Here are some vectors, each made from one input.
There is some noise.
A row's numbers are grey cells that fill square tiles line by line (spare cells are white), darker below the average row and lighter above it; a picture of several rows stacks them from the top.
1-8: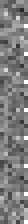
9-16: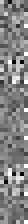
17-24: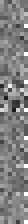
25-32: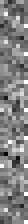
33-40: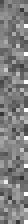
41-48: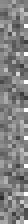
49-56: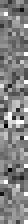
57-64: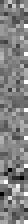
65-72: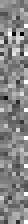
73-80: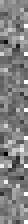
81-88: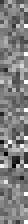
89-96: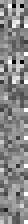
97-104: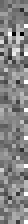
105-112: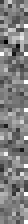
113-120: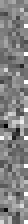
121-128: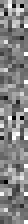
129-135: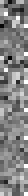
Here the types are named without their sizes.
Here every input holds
a list of points on a line.
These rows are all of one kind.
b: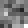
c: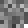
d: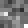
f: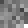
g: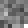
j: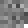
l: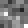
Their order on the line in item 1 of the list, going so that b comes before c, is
g, b, j, f, l, d, c.
